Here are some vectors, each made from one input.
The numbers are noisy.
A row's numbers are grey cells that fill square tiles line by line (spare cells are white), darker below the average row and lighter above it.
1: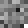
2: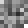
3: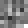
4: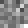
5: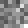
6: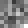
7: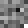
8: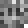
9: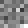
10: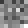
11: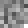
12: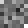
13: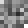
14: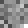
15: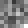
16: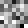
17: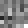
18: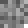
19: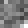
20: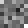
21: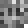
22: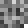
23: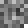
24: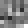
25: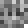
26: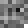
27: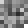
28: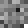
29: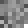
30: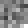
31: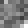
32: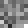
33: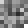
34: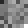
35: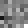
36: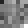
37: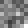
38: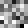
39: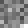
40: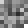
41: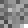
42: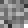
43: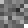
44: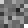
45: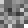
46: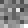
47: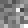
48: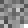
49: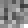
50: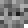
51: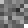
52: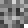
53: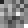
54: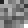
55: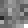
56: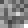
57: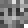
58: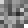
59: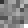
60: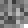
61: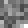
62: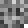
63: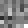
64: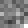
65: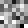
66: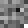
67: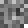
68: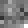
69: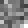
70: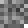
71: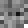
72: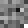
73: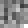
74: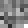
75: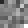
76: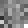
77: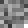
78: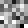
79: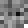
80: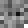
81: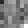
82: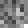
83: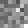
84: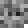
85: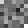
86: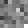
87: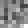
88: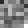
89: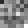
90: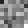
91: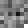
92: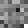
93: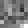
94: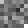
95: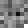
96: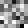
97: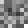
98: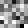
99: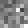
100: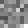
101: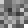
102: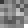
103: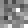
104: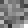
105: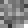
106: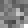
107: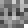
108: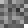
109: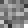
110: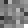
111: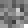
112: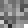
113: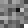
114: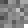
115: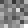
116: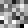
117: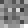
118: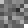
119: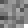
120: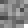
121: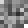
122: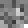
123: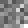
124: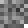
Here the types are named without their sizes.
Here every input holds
a list of points on a line.
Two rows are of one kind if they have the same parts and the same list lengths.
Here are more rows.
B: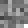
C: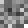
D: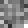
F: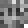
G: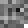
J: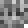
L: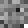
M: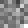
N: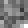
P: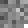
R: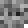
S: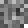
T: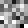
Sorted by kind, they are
B, D, M, N, P
C, F, G, J, L, R, S
T

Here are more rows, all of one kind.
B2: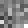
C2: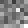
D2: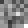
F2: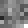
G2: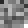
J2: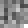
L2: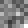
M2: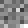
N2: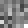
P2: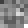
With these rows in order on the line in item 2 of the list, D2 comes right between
L2 and M2.
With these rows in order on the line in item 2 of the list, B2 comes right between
J2 and N2.
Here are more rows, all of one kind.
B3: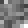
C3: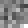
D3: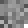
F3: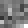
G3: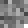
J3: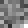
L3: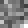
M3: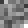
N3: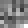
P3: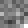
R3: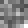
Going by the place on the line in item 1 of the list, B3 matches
J3, L3, P3 and R3.
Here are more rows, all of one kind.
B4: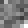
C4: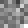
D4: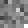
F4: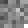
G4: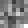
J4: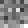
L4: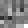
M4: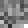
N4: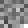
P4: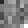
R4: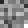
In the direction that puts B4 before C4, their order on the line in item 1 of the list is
R4, B4, M4, G4, L4, D4, F4, P4, C4, N4, J4.
